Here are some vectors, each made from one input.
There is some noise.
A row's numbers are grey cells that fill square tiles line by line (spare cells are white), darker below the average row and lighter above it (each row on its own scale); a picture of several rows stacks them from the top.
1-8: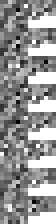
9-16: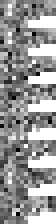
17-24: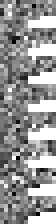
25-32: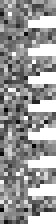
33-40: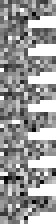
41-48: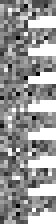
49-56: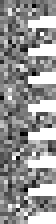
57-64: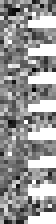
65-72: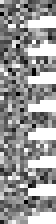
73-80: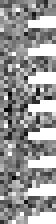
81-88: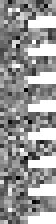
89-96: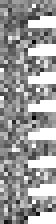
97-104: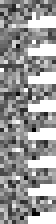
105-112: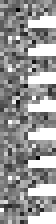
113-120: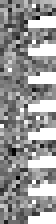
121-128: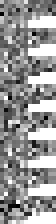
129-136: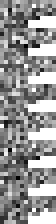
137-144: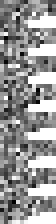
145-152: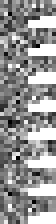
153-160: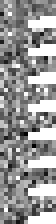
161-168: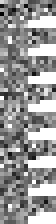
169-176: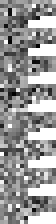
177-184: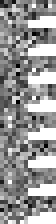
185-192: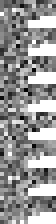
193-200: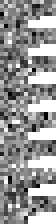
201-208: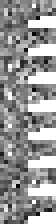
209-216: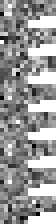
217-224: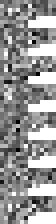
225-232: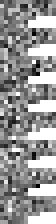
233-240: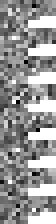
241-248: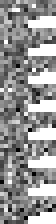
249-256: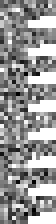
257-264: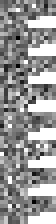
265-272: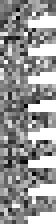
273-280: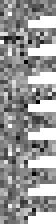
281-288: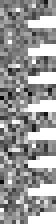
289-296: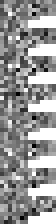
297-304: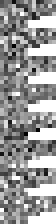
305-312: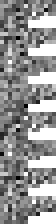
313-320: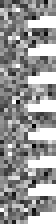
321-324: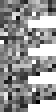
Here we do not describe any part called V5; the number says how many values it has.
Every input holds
either a point on a 17-point circle, or a point on an 11-point line, or a value of V5.
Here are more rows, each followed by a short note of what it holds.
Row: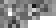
a point on a 17-point circle
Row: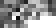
a point on an 11-point line
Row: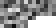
a point on a 17-point circle
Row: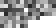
a point on an 11-point line
